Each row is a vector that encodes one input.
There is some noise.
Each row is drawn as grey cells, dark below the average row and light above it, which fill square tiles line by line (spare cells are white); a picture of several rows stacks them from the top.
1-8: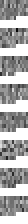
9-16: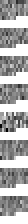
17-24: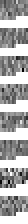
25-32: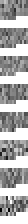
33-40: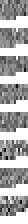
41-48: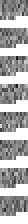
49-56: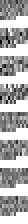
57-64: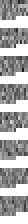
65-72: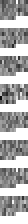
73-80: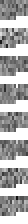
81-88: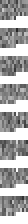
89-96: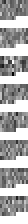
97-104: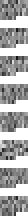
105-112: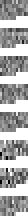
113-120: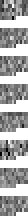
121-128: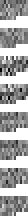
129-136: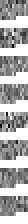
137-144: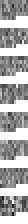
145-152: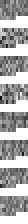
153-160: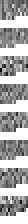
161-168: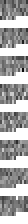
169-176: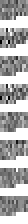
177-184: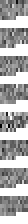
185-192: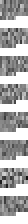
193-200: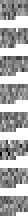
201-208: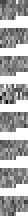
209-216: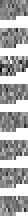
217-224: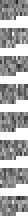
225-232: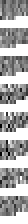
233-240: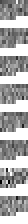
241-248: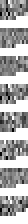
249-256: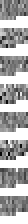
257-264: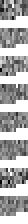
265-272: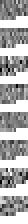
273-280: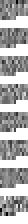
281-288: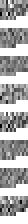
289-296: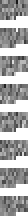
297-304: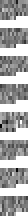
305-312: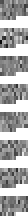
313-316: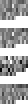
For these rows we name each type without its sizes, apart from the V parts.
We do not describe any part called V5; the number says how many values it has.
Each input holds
either a true/false value and a value of V5, or a list of points on a line.
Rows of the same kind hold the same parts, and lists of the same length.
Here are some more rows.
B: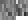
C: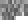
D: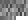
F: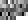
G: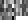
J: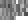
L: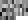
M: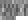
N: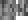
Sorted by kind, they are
B, C, J, M
D
F, L
G
N

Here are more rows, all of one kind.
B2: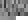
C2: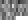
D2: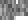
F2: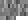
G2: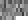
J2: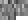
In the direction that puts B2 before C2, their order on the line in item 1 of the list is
J2, F2, B2, D2, G2, C2.
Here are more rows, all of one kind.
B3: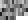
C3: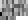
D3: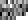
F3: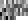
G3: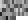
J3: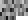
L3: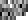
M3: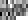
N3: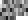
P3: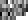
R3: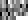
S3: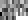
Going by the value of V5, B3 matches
G3, J3 and N3.
